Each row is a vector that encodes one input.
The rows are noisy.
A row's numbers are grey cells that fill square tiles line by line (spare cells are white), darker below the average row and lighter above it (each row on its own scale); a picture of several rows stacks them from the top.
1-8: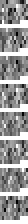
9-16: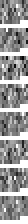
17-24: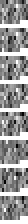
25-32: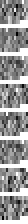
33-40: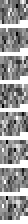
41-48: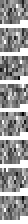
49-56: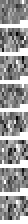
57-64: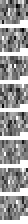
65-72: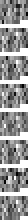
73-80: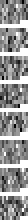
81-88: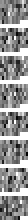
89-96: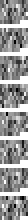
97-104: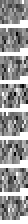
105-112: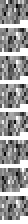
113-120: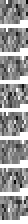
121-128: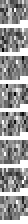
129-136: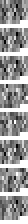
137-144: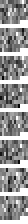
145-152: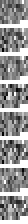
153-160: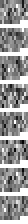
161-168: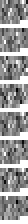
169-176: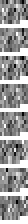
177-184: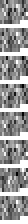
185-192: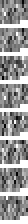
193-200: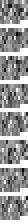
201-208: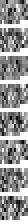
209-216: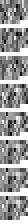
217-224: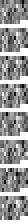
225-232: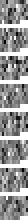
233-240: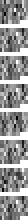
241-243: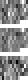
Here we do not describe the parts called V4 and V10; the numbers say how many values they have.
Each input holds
either a fixed value, or a node of a 12-node tree and a true/false value, or a value of V4 and a value of V10.
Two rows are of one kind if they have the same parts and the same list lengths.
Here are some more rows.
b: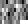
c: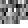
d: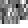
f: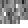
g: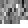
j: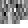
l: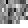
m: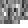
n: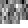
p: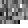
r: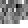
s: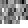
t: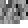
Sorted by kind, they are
b, f, g, l, m, n, s
c, d, j, r, t
p

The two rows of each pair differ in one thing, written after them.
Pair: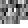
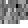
the value of V10
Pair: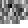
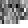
the value of V10
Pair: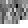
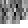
the value of V10
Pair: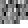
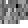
the value of V10
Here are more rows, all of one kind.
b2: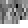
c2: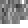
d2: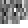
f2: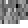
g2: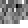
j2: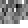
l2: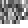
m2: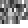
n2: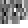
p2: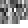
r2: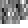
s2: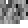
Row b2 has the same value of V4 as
d2, n2 and p2.
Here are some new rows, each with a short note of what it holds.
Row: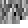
a value of V4 and a value of V10
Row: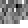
a value of V4 and a value of V10
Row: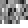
a node of a 12-node tree and a true/false value
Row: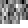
a node of a 12-node tree and a true/false value
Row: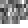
a value of V4 and a value of V10
